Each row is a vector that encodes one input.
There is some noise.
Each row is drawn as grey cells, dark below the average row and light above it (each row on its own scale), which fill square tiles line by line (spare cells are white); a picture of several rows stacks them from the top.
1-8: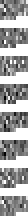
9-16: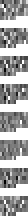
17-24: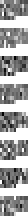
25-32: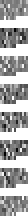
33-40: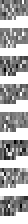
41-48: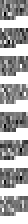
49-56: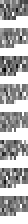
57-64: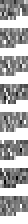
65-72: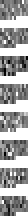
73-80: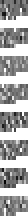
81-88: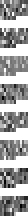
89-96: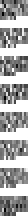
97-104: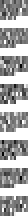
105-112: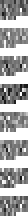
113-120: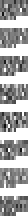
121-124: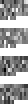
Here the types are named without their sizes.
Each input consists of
a label and a true/false value.
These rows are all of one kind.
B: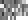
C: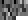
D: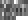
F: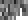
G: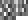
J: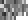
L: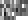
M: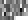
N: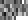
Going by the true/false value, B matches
F, G and L.
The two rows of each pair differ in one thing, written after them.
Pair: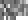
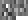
the true/false value
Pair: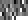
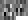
the true/false value
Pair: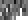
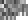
the true/false value
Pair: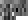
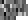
the true/false value
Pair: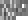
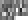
the label
